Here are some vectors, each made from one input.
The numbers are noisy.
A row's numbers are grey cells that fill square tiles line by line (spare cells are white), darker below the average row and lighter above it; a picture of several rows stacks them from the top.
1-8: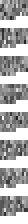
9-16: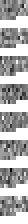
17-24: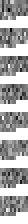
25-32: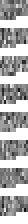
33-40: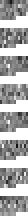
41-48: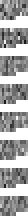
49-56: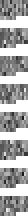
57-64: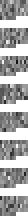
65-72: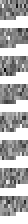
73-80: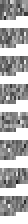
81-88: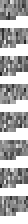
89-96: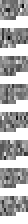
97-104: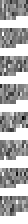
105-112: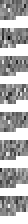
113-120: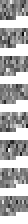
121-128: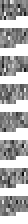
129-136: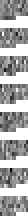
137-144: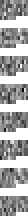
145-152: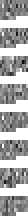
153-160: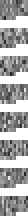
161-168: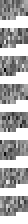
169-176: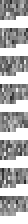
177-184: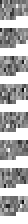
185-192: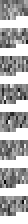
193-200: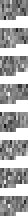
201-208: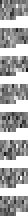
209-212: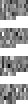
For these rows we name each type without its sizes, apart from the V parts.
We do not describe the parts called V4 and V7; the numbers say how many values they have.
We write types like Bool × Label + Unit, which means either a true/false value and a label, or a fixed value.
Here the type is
Label × Label + Line + V4 × V7.
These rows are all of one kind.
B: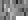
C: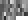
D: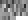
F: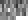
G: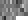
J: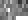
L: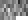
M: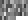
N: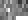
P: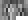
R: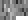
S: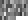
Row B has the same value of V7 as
P and R.
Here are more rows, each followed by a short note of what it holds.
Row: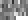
two labels
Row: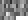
a point on a line
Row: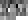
a value of V4 and a value of V7
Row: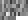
a point on a line
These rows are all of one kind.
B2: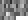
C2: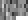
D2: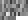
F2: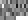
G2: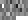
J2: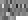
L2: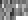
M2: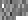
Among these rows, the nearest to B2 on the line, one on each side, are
C2 and D2.
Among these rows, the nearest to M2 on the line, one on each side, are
G2 and L2.
